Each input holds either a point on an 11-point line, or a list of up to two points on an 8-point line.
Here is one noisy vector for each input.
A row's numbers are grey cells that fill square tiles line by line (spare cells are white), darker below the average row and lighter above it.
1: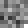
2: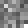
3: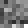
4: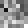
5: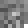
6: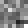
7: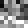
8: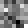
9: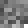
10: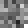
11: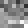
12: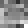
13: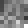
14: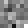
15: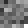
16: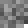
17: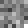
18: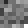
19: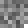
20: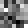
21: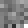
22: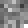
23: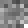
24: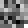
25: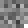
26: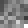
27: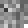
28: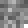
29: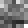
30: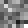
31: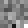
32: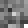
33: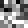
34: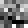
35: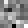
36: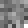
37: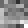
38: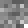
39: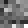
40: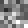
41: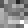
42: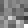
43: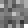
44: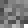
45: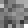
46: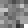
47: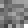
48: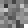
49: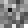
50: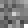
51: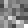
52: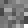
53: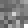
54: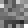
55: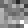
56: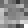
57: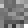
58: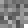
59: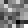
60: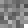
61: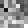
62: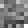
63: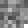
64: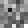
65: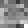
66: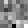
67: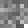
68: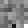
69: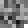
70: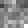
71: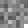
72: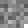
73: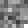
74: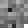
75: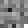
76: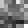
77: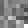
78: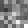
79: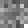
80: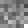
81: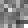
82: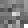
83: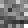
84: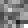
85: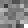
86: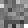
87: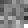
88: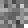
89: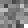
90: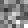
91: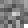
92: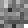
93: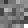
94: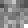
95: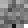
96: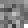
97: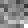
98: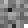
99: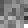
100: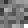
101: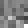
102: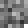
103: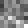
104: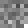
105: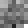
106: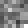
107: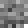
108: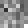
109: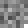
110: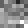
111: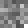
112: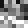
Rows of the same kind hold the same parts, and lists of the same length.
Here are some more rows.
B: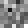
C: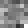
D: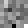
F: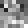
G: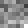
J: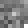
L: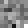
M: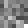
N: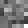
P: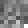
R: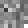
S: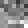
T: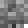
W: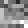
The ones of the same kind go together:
B
C, F, G, R, S, W
D, J, L, T
M, N, P

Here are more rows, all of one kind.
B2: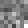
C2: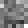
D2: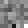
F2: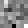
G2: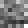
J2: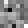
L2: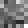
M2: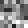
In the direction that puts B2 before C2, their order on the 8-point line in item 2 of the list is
L2, B2, D2, C2, F2, M2, G2, J2.
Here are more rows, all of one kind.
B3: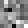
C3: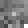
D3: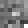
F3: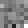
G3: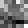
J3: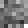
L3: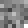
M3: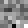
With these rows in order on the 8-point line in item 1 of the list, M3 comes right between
B3 and F3.
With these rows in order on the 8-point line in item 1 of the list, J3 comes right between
C3 and L3.
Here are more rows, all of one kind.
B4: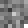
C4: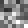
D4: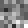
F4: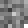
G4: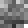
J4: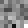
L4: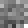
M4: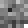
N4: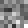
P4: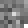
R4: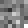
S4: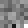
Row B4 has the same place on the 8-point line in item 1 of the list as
D4, F4, N4 and R4.
